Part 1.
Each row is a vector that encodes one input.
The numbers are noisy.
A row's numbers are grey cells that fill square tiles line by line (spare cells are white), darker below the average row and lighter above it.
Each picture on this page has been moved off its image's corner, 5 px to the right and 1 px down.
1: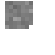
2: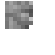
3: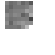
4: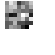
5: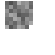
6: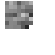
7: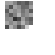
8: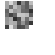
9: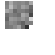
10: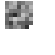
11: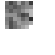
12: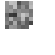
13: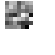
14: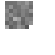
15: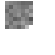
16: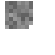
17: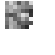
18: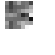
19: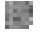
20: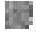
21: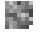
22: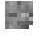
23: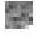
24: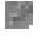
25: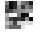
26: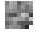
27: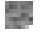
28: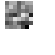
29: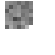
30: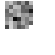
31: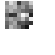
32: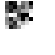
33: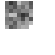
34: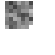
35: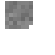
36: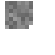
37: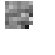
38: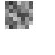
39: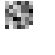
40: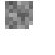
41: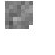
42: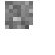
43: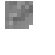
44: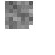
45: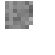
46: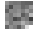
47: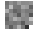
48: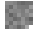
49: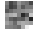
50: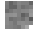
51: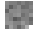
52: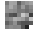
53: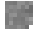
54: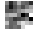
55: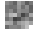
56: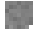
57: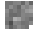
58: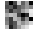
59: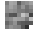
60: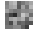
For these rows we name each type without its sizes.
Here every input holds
a point on a line.
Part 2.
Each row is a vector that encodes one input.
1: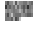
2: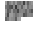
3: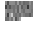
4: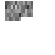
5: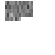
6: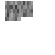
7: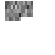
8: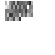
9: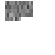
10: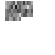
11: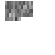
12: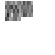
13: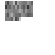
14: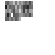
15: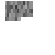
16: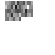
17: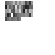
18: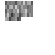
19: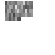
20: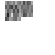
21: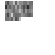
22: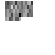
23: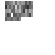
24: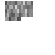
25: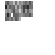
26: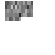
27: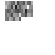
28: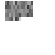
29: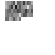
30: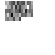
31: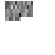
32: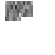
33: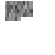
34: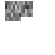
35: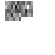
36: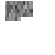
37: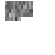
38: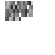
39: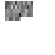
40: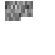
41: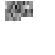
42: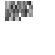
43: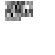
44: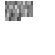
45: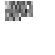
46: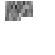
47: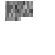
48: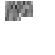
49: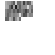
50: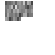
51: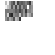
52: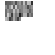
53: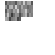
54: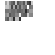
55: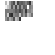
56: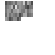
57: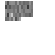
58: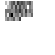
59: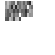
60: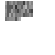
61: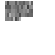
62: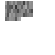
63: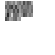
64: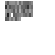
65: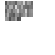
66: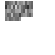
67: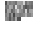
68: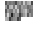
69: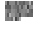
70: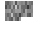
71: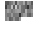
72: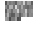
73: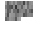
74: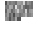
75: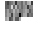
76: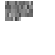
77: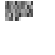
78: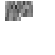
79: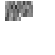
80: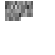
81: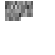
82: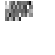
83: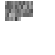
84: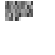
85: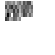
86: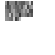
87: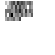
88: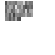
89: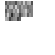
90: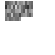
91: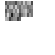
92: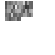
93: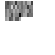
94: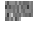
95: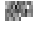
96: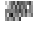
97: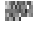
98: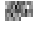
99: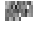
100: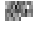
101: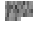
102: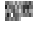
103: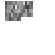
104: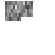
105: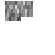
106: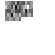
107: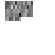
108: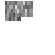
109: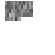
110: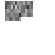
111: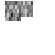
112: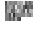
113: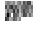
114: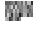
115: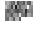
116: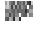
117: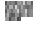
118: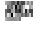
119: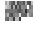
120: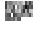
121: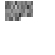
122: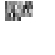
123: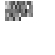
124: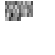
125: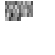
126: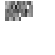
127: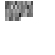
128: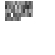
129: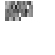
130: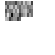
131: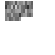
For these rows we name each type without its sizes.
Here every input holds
a point on a line.
